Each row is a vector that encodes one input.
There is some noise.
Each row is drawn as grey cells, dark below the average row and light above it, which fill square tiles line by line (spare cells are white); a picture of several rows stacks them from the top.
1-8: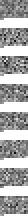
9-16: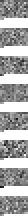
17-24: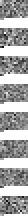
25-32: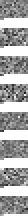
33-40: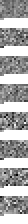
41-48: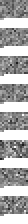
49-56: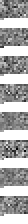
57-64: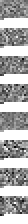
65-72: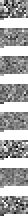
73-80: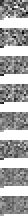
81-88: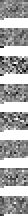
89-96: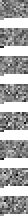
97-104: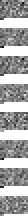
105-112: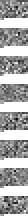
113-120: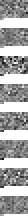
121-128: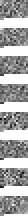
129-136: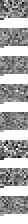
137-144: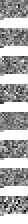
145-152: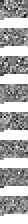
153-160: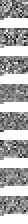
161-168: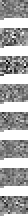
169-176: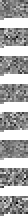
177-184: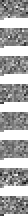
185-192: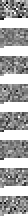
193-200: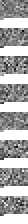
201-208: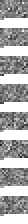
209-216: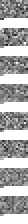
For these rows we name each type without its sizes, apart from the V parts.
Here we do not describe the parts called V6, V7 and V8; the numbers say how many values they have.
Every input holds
either a point on a circle and a value of V6, or a node of a tree, or a true/false value and a value of V8, or a value of V7.
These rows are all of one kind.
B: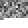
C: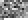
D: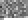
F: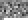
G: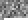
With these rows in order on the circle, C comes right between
D and G.
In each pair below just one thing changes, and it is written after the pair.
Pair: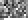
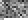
the true/false value
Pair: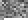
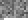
the true/false value
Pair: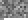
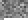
the value of V8
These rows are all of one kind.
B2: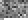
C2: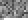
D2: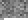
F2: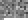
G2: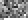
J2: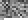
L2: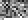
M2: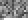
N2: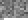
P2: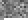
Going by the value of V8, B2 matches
F2 and J2.
